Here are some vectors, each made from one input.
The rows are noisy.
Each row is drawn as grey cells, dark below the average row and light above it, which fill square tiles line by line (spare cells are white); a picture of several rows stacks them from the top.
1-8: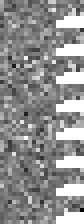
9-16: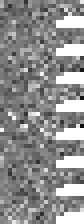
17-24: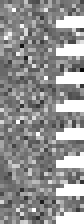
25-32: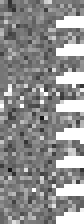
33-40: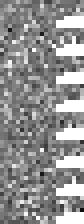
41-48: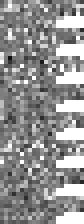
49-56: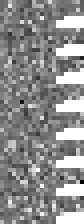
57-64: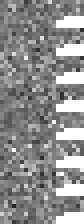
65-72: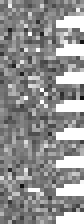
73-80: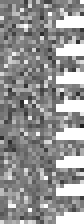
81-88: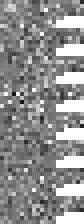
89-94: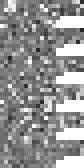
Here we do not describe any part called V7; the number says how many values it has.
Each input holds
a value of V7, together with either a point on a 5-point circle and a true/false value, or a fixed value.
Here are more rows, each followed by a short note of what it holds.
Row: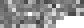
a value of V7
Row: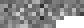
a point on a 5-point circle, a true/false value and a value of V7
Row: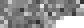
a value of V7
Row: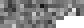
a value of V7
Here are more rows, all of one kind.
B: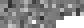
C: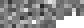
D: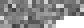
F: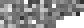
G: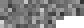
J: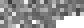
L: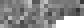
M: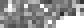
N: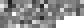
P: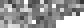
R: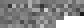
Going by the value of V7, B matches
F, J, N and P.
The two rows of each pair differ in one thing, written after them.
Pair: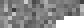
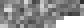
the place on the 5-point circle
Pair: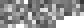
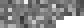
the place on the 5-point circle
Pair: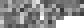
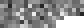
the place on the 5-point circle
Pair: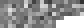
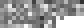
the place on the 5-point circle
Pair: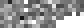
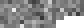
the place on the 5-point circle
